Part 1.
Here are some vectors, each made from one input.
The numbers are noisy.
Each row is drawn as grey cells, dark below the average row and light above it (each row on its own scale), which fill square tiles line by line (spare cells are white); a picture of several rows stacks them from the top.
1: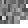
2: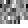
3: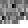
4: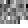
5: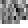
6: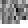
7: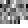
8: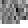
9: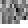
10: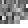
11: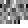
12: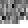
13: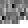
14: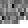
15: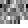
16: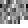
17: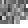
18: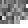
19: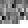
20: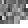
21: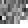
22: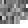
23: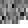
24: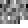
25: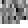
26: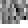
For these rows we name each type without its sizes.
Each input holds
a label.
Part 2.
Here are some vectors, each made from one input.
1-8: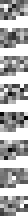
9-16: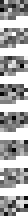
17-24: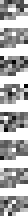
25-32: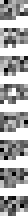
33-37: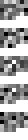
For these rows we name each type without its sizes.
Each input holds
three true/false values.
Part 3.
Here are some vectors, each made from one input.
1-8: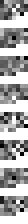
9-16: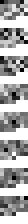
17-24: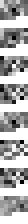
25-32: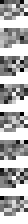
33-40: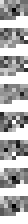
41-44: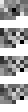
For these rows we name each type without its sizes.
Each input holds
a node of a tree.
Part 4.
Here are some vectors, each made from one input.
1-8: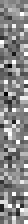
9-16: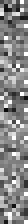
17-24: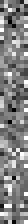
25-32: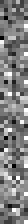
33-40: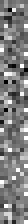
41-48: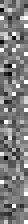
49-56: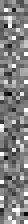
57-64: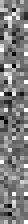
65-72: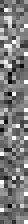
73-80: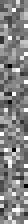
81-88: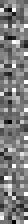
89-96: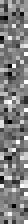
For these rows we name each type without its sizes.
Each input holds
three true/false values.
